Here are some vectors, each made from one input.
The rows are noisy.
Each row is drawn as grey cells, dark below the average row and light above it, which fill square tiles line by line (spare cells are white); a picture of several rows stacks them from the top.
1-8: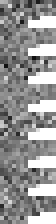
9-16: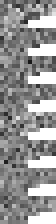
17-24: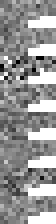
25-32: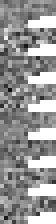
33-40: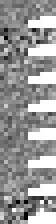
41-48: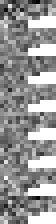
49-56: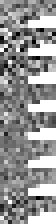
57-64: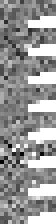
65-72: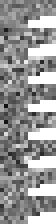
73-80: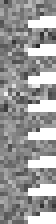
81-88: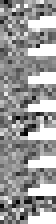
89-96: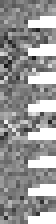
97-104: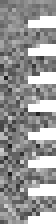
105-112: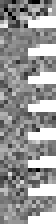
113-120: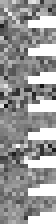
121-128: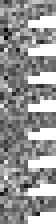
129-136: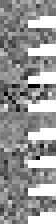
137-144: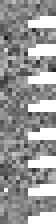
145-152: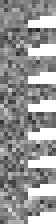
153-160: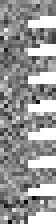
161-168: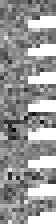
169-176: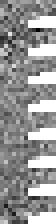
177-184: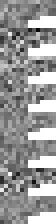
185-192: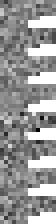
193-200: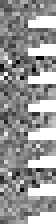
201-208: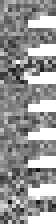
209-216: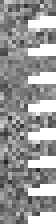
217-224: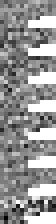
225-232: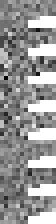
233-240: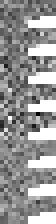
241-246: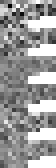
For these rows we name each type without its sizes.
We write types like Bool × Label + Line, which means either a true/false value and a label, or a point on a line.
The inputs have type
Bool × Bool × Bool + Label × List(Line).
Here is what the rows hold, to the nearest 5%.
About 65% of them hold a label, together with a list of points on a line. The rest hold three true/false values.
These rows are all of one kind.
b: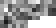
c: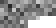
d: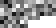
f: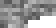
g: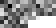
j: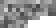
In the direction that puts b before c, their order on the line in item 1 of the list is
b, d, g, c, f, j.
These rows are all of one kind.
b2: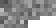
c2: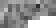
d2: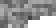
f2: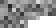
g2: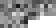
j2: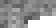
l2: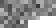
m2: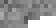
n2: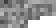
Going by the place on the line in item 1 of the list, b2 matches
g2, m2 and n2.
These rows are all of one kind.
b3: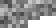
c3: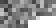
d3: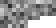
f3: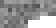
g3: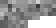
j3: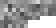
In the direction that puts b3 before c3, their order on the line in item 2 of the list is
b3, j3, f3, d3, g3, c3.
